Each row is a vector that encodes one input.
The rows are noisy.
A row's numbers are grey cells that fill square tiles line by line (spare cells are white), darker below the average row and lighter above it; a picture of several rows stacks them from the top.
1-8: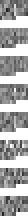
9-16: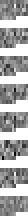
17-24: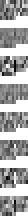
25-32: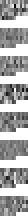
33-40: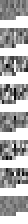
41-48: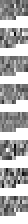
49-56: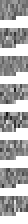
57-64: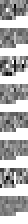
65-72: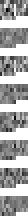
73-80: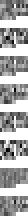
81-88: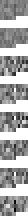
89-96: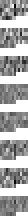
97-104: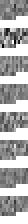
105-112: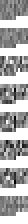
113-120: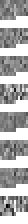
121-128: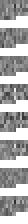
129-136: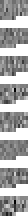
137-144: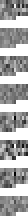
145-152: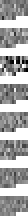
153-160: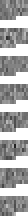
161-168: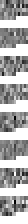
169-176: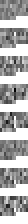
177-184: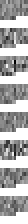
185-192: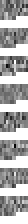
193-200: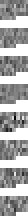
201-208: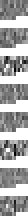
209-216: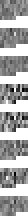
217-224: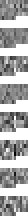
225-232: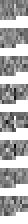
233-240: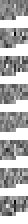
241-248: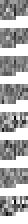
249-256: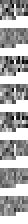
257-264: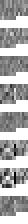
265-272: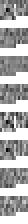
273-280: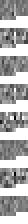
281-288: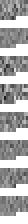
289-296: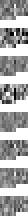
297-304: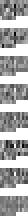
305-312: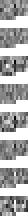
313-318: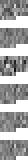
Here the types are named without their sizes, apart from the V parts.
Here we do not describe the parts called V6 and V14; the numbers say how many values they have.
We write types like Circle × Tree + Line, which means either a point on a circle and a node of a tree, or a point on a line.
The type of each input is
Label × V14 + (Line × Line + Unit) × V6.
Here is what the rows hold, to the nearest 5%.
About 55% of them hold a label and a value of V14. The rest hold a value of V6, together with either a fixed value, or a point on each of two lines.
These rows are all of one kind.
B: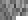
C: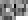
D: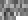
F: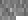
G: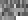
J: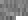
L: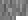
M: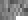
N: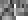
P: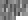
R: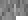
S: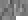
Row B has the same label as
L, N and S.
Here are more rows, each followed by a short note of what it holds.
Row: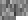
a point on each of two lines and a value of V6
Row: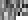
a value of V6
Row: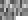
a value of V6
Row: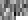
a value of V6
